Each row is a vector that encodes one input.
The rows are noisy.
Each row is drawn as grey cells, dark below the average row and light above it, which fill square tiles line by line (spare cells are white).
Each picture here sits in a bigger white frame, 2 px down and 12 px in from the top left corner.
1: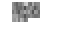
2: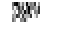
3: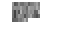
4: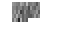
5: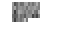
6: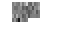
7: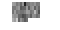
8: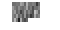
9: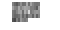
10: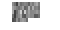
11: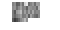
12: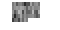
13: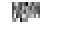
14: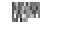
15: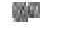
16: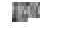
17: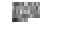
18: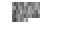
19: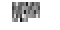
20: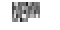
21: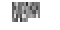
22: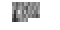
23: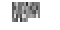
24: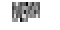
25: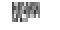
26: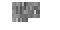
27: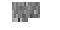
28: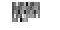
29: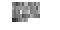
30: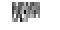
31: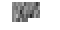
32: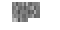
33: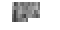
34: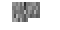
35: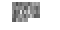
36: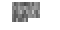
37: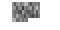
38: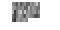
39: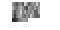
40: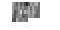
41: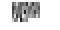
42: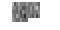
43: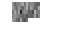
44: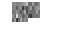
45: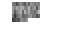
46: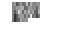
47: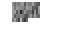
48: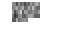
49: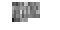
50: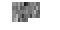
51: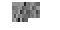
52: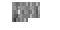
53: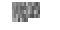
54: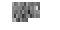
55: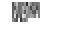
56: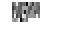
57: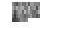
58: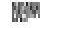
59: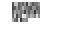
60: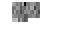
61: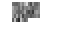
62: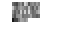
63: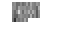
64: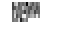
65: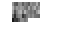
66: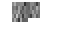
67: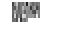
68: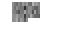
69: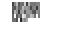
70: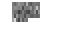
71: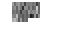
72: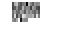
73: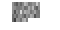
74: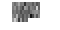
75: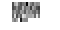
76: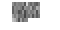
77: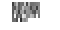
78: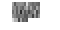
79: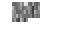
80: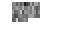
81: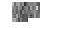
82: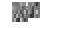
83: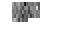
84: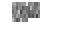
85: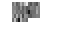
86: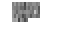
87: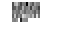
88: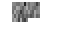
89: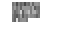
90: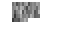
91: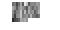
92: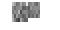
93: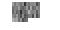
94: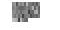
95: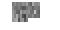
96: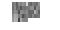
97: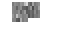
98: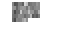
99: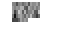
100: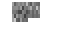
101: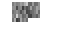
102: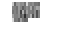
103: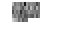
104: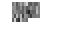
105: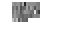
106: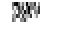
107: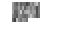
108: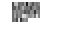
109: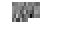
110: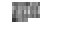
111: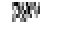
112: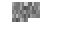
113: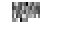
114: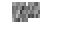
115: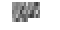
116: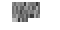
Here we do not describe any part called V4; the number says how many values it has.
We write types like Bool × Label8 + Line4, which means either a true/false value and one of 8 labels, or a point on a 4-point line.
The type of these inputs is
List3(Line3 × Line3 × V4).
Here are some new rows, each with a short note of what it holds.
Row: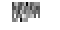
a list of one item
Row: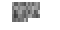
a list of two items
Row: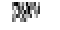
the empty list
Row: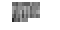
a list of two items
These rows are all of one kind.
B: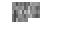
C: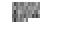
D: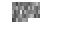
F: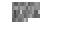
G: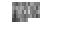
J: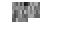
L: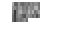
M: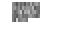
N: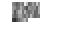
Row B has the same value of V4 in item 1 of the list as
D, J and M.
